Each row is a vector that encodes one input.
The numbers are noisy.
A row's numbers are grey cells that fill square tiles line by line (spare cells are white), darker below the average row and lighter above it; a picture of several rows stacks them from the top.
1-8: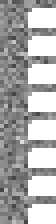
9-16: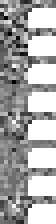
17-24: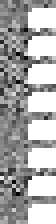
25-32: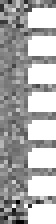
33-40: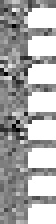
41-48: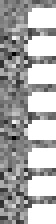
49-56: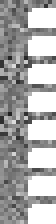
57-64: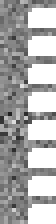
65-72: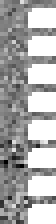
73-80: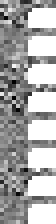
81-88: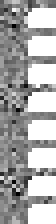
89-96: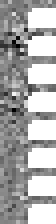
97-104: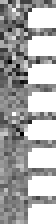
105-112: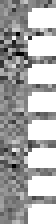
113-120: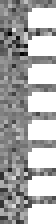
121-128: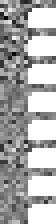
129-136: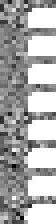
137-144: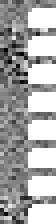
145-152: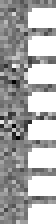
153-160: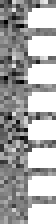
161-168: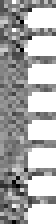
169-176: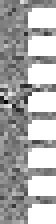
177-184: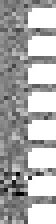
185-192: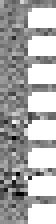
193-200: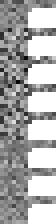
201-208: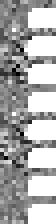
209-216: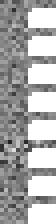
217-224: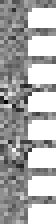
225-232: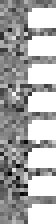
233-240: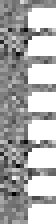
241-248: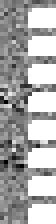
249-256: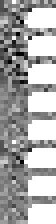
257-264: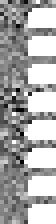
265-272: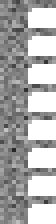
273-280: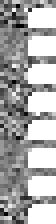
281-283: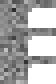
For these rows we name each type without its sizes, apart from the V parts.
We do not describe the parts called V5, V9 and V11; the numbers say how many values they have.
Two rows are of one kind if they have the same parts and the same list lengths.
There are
3 kinds of row.
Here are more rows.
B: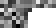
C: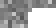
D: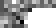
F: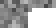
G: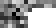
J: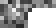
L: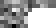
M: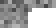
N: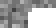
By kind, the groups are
B, D, G, J, L
C, M
F, N

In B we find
a value of V11.
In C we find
a point on a line, a value of V5 and a value of V9.
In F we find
a point on each of two lines, a true/false value and a value of V9.
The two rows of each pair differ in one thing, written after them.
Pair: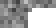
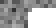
the value of V9
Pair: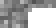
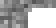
the true/false value
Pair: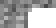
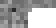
the place on one of the two lines
